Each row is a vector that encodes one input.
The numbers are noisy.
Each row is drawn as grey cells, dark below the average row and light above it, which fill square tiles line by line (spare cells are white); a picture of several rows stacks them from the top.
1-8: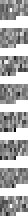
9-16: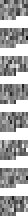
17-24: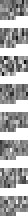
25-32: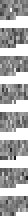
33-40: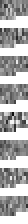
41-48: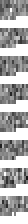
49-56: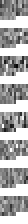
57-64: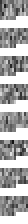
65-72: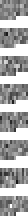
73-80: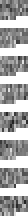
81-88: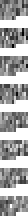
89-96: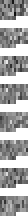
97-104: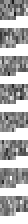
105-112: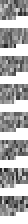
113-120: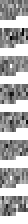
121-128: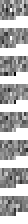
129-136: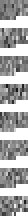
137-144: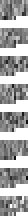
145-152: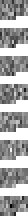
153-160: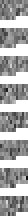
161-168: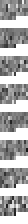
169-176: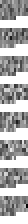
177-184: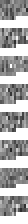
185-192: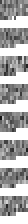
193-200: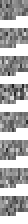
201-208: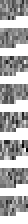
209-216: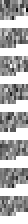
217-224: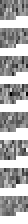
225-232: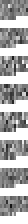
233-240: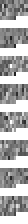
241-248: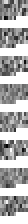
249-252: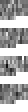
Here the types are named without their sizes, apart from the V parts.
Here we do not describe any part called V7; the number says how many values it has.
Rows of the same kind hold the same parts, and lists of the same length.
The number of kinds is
3.
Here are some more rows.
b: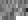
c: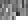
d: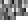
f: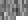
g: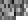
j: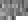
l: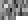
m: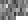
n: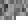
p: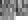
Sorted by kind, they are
b, j
c, f, n, p
d, g, l, m

